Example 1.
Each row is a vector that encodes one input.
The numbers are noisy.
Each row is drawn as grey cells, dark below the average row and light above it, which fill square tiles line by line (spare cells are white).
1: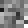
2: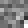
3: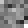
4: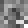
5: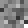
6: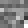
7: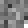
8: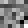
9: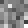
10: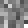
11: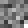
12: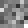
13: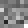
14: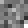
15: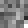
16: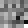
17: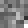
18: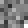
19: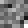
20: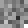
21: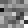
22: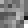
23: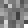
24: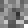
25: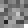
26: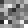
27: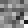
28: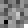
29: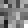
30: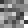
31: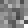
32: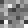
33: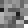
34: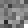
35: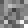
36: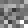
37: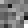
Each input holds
a point on each of two 4-point lines and a true/false value.
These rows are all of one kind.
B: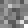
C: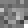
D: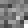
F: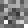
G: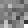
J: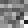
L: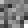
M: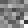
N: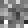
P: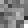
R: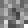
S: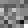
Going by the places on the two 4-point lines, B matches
D and F.
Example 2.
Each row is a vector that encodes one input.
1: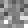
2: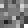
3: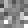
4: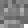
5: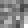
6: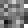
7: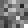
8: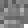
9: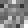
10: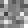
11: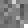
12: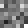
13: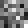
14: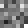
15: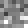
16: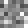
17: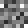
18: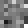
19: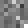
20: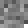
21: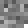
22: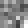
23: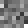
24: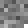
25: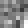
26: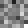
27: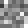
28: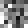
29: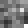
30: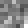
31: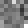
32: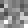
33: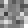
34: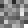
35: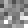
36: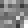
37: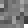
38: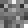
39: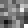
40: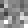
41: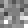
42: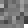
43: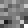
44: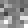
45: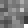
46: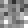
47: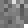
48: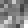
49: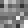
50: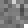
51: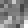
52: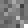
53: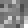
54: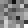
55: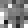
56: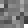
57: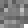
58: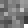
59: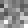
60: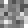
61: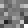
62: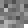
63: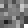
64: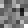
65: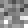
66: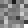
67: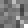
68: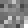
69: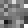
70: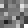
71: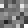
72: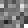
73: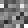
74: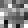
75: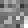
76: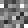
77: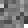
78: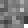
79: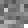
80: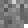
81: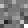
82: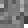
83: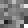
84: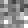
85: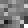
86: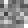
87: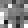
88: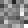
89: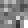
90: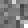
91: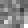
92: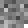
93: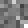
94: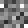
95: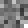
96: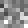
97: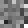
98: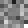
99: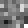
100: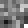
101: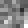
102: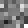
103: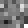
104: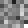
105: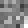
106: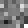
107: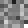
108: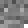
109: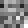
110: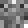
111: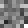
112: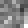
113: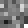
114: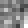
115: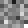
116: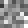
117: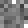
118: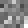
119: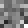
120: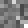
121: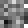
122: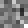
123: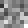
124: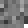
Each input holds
a list of up to two points on a 4-point line.
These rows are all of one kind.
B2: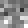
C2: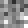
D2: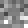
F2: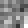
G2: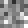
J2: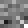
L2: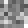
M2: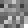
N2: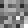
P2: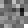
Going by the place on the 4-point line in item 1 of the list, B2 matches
C2, D2, G2 and L2.
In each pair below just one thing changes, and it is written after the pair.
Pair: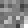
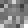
the place on the 4-point line in item 2 of the list
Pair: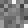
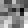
the place on the 4-point line in item 1 of the list
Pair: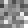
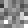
the place on the 4-point line in item 2 of the list
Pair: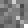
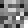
the place on the 4-point line in item 1 of the list
